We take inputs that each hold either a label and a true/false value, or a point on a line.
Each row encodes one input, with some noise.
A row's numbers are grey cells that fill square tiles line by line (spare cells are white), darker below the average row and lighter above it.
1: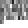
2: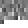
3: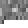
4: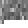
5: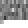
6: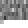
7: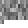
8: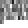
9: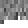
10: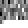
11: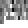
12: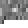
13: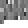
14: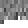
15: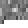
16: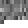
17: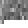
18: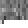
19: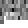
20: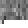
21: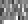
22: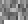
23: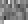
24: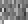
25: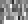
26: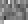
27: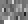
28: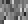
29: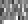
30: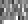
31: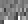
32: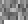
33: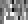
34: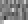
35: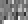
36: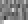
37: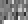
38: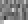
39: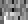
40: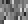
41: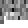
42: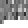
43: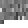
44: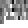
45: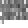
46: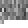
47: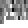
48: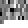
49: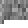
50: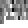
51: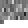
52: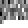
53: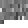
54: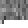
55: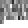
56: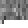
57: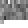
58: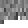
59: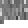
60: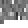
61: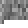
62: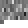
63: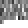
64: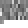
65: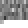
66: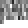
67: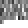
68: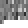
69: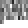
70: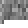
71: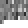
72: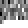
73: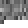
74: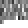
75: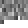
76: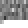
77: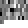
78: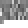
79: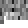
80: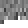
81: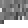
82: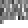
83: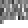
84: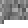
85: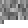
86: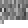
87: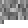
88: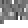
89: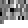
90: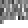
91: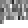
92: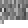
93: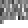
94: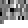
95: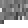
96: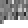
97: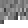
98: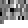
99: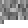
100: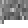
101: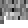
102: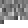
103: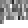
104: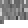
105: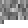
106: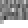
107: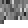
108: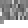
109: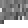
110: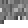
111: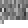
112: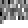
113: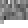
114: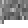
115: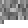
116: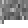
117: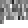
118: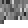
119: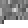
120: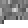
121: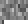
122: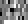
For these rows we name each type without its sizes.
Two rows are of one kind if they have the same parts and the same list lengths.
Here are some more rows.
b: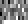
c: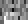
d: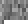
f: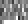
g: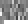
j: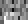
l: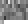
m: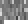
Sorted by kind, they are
b, c, f, j
d, g, l, m

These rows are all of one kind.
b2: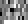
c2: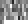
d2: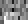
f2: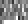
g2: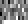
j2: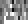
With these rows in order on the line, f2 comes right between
c2 and g2.
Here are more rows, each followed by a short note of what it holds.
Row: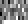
a point on a line
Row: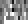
a point on a line
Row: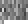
a label and a true/false value
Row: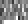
a point on a line
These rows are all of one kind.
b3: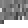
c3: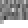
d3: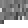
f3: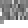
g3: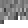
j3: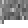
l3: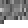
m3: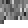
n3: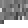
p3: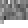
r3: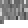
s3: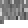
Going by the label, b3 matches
d3, j3 and n3.
